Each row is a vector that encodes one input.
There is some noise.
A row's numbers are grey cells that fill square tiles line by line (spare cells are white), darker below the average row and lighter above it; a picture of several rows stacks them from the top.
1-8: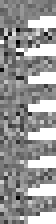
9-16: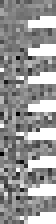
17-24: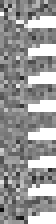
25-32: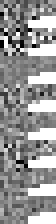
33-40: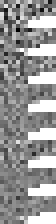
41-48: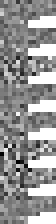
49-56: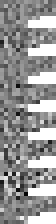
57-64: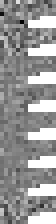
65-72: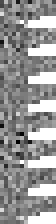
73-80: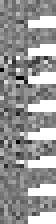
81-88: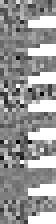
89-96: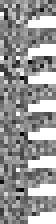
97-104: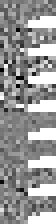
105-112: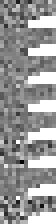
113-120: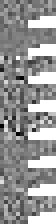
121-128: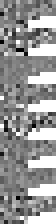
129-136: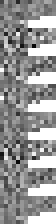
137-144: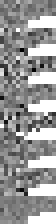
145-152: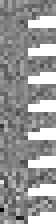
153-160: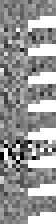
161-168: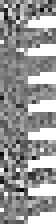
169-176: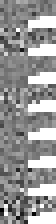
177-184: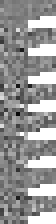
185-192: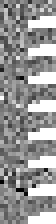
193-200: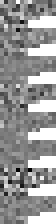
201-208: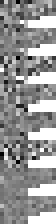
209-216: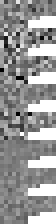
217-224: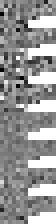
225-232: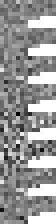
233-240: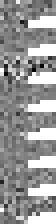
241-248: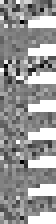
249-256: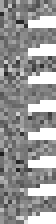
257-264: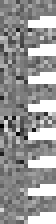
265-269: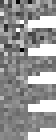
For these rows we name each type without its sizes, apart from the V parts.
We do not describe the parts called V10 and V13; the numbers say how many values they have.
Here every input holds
a point on a line, together with either three true/false values and a value of V10, or a value of V13.
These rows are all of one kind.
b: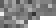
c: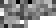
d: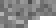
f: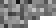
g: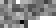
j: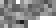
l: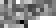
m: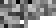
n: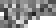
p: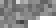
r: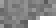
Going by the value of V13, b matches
f, m and n.
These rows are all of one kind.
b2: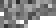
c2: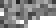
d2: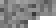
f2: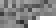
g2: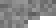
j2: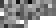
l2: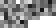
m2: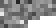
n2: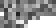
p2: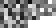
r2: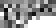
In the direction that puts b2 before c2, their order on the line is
l2, f2, d2, r2, p2, g2, n2, b2, j2, m2, c2.
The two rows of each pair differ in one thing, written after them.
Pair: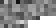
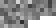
one of the three true/false values
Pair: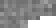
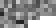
the value of V10
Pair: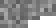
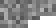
one of the three true/false values
